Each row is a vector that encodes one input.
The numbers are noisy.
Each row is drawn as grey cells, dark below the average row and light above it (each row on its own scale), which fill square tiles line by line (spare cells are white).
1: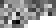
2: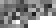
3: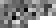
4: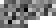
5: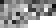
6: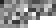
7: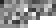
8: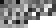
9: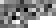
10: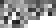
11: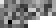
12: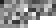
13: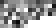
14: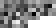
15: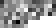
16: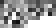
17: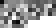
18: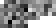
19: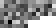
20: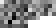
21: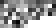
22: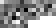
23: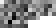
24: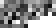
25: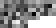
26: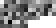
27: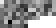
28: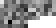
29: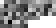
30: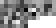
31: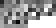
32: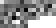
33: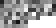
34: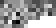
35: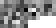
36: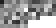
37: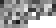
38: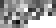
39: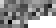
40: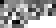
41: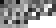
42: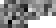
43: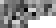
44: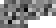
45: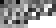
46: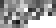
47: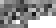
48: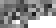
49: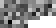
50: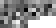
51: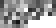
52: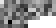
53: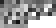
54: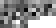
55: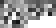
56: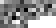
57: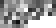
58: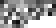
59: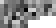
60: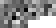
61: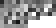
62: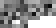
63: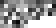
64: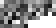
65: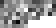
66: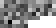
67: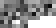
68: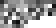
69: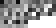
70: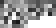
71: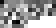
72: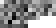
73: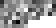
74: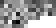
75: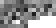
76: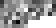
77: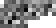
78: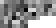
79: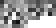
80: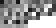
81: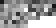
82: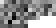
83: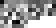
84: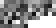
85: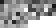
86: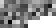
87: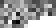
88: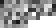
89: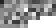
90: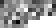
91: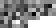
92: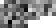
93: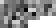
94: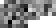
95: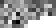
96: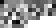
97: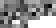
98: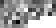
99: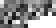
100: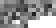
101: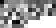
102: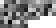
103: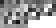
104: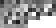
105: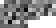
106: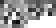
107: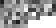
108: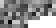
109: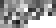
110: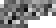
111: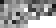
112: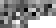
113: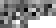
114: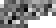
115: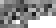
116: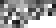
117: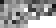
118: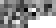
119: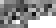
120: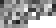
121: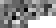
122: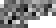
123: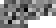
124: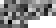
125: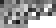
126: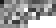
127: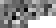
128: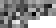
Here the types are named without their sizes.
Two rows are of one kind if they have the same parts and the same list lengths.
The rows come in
2 kinds.
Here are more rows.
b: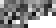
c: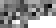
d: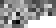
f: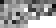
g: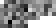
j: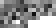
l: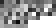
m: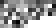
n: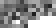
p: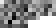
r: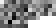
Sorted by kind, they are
b, c, g, j, n, p, r
d, f, l, m

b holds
a point on a circle and a true/false value.
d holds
a node of a tree.
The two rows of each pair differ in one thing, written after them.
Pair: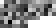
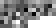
the true/false value
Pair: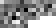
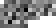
the true/false value
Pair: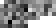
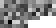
the place on the circle
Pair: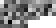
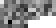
the place on the circle
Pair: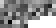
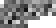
the place on the circle
